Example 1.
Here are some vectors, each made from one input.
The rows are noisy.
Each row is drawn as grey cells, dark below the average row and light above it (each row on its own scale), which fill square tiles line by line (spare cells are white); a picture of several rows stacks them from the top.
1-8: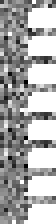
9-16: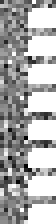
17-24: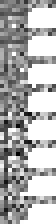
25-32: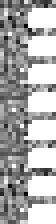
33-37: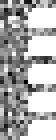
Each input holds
either a fixed value, or three true/false values.
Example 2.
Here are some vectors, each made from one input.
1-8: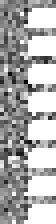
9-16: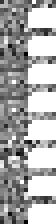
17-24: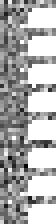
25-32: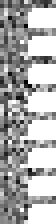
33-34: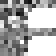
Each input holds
either a fixed value, or three true/false values.
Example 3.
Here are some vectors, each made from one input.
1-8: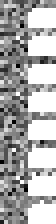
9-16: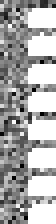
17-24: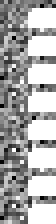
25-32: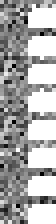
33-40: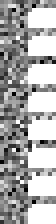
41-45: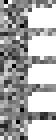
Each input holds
three true/false values.
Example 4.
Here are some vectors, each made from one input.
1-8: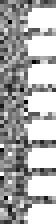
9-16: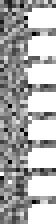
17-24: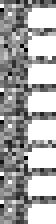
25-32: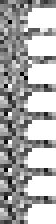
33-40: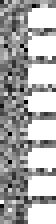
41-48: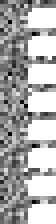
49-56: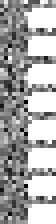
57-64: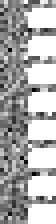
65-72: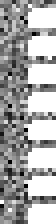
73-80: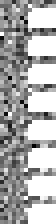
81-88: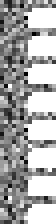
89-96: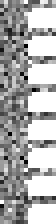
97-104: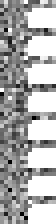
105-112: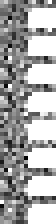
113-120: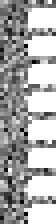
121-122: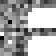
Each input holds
one of 8 labels.
